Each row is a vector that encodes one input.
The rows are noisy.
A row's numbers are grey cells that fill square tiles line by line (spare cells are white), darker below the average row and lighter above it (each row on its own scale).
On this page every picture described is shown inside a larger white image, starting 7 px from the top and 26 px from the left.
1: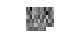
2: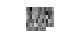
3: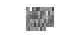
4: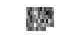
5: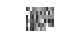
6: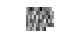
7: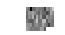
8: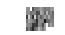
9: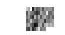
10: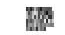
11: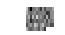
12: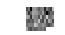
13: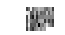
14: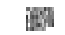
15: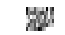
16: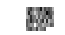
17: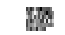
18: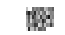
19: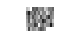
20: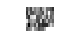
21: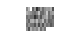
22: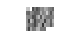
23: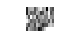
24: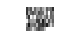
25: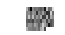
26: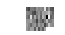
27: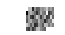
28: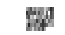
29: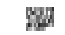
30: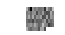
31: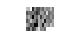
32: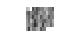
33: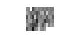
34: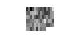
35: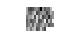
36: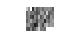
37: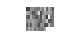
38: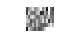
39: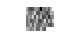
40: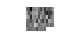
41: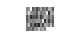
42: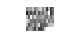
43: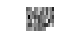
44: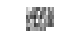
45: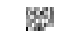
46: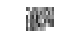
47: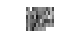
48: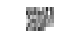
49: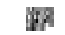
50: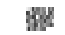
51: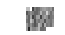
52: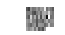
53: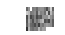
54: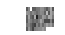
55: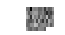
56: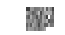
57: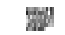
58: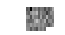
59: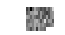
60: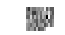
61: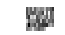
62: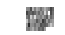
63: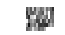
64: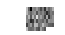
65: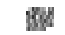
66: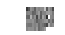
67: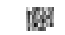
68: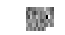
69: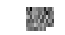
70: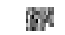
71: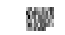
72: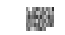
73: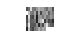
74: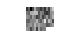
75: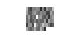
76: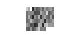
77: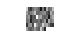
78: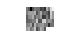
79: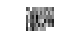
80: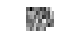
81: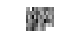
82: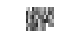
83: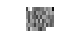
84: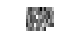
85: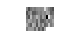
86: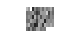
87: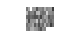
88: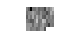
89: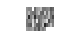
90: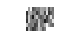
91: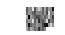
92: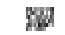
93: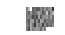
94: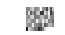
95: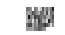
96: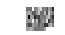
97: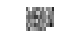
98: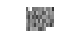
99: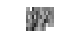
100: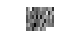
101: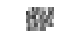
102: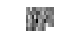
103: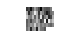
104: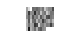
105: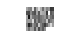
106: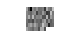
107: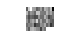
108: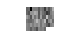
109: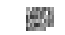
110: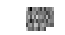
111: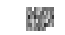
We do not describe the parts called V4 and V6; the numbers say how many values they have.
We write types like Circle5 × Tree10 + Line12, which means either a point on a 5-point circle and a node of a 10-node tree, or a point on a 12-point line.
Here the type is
Bool × V6 + Line5 × (Line5 + V4).
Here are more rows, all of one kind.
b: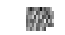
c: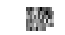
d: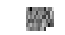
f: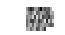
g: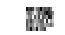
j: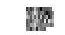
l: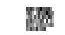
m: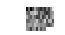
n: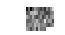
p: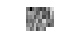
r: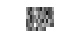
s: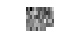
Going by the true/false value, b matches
d, f and p.
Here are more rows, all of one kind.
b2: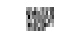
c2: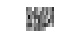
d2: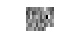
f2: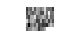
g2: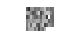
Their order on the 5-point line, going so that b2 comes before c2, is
d2, b2, f2, c2, g2.
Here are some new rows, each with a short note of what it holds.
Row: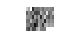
a point on each of two 5-point lines
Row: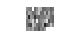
a point on a 5-point line and a value of V4
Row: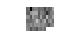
a true/false value and a value of V6
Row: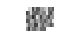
a point on each of two 5-point lines
